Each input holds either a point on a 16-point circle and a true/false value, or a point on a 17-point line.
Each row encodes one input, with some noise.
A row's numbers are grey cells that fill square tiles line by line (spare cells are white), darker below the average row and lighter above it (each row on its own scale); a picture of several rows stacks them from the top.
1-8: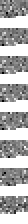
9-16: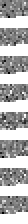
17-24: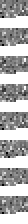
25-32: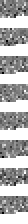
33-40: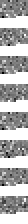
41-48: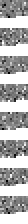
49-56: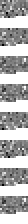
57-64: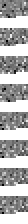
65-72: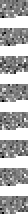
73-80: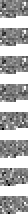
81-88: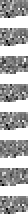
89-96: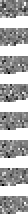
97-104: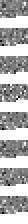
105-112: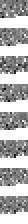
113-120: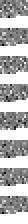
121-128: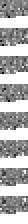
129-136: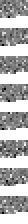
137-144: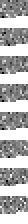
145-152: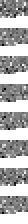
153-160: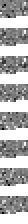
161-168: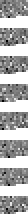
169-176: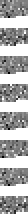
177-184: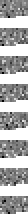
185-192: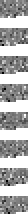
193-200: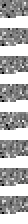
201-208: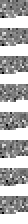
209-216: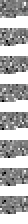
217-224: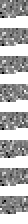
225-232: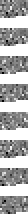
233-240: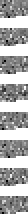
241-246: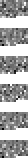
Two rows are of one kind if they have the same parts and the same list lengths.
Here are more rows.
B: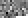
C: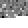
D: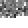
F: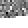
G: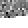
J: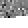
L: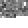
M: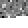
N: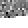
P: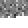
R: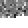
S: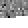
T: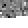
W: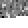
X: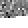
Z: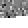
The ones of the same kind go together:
B, D, F, G, J, L, N, P, R, S, T, X, Z
C, M, W

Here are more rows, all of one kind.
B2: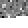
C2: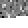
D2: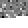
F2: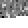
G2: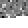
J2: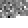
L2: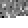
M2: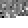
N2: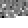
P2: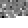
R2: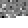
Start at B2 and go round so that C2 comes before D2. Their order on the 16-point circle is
B2, C2, L2, F2, M2, J2, N2, P2, D2, R2, G2.
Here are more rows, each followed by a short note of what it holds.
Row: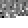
a point on a 16-point circle and a true/false value
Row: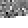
a point on a 17-point line
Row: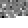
a point on a 16-point circle and a true/false value
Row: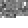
a point on a 17-point line
